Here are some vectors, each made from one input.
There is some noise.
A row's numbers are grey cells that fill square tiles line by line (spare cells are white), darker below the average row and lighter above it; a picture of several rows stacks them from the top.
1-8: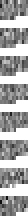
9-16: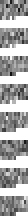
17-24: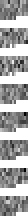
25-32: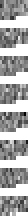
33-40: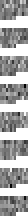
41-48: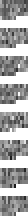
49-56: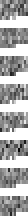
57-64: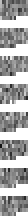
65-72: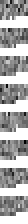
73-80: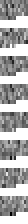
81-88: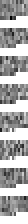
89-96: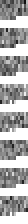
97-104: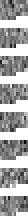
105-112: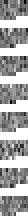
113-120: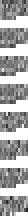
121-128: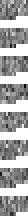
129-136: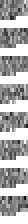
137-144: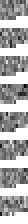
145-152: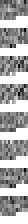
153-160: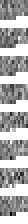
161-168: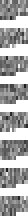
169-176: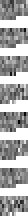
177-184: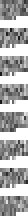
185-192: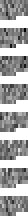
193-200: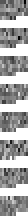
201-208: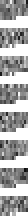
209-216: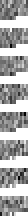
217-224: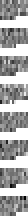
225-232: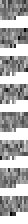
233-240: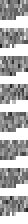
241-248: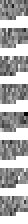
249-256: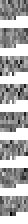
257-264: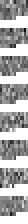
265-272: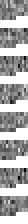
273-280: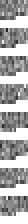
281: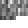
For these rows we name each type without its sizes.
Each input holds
four true/false values, together with a list of points on a line.
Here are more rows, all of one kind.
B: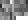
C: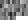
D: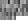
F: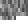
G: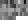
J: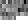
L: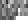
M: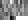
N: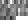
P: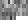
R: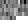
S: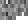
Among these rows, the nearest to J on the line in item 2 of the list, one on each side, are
D and R.
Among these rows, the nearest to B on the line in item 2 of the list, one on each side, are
P and S.
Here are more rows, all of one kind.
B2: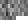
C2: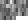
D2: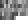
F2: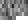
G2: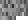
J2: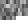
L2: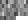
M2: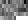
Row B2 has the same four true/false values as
F2 and G2.
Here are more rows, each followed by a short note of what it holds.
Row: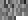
four true/false values, together with a list of two items
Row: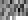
four true/false values, together with the empty list
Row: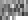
four true/false values, together with the empty list
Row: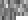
four true/false values, together with a list of one item
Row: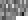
four true/false values, together with a list of one item
